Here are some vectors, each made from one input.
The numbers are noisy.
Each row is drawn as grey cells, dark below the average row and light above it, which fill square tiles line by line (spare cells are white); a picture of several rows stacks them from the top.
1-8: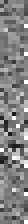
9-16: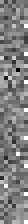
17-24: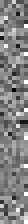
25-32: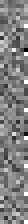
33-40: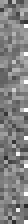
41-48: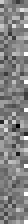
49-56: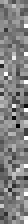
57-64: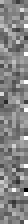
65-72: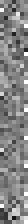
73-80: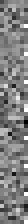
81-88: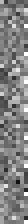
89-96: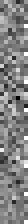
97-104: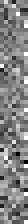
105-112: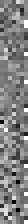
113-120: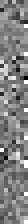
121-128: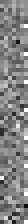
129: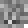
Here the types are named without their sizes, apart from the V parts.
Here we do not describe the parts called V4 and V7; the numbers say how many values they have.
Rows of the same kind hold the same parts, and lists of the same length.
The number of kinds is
3.
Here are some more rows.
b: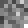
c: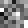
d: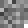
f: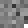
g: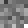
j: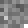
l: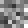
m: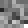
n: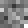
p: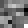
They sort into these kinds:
b, j
c, d, g, m, p
f, l, n

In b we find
a point on a circle and a value of V4.
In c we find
a true/false value and a value of V7.
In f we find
a value of V4.
